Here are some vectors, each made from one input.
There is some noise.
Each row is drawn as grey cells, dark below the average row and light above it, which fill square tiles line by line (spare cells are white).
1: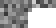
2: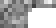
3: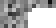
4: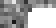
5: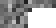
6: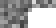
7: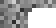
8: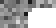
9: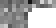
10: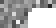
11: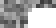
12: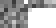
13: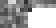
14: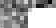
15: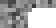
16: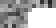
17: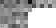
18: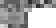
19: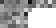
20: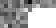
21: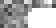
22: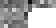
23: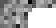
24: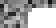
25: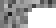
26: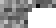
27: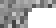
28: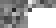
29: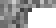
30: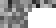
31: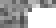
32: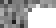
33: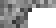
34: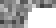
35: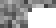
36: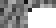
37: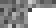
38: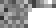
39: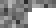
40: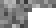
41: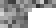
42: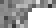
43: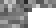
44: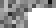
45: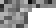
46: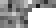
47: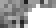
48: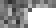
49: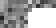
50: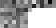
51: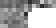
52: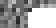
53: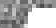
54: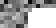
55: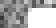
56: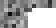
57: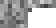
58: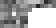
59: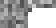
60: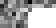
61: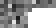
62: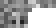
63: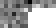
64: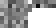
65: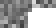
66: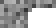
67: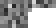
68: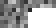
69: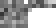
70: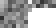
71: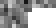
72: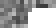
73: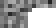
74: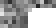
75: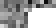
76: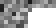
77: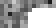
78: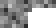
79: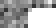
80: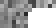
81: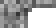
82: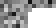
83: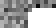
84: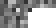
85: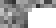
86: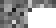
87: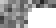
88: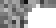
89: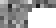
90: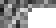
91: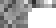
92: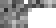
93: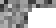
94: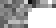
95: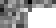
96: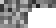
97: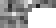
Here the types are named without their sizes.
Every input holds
a node of each of two trees.
